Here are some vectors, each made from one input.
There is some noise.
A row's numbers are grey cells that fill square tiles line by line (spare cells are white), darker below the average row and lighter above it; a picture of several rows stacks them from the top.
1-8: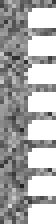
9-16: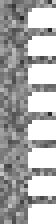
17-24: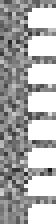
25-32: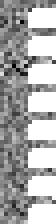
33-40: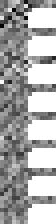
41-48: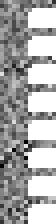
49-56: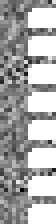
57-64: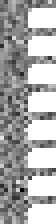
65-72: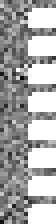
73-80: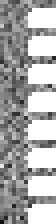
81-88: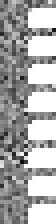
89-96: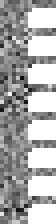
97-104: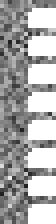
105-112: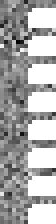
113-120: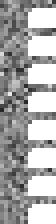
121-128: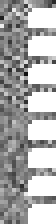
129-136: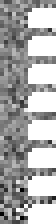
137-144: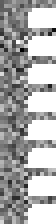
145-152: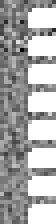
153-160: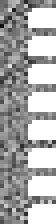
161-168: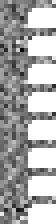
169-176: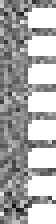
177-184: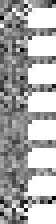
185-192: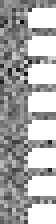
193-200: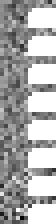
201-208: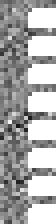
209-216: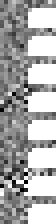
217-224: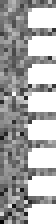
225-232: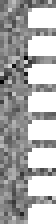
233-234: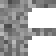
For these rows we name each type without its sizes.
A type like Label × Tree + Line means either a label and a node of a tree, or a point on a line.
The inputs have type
Line.
